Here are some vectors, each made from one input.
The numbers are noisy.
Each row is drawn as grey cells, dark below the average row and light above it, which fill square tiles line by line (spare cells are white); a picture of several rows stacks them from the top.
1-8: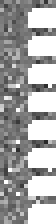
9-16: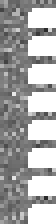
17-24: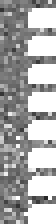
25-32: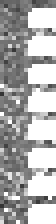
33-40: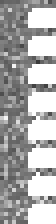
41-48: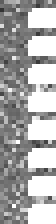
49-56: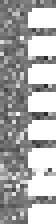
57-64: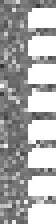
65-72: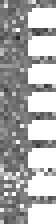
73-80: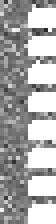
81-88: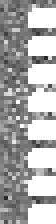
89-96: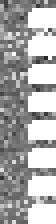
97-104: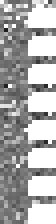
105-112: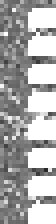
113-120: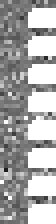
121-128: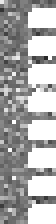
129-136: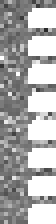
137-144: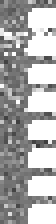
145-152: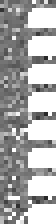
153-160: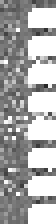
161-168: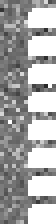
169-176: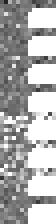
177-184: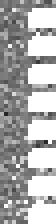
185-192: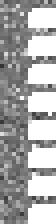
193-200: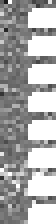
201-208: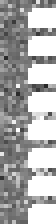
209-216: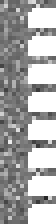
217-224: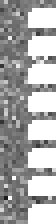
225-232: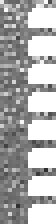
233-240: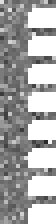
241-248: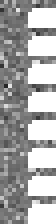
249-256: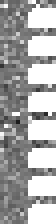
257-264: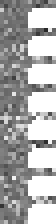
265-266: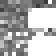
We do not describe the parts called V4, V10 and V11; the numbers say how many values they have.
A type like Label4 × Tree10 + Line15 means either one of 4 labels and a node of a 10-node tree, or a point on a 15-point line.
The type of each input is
(Line3 × Line3 + V4) × V11 + List2(Line5) × V10.
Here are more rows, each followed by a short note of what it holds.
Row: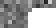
a value of V10, together with a list of one item
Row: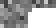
a value of V4 and a value of V11
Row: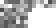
a point on each of two 3-point lines and a value of V11
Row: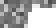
a value of V4 and a value of V11
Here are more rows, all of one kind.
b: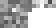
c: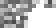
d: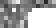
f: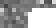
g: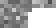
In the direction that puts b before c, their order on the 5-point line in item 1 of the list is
b, d, g, c, f.
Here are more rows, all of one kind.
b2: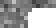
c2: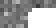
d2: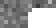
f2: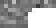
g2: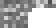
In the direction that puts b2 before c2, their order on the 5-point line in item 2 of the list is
b2, f2, d2, g2, c2.
